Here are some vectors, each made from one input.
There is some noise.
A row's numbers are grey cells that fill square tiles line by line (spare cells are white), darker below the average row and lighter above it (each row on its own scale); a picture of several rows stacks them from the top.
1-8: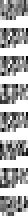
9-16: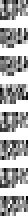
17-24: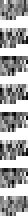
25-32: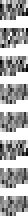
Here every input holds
a point on a 6-point line.
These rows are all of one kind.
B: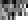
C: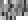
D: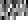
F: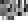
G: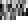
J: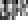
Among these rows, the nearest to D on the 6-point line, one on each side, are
B and J.
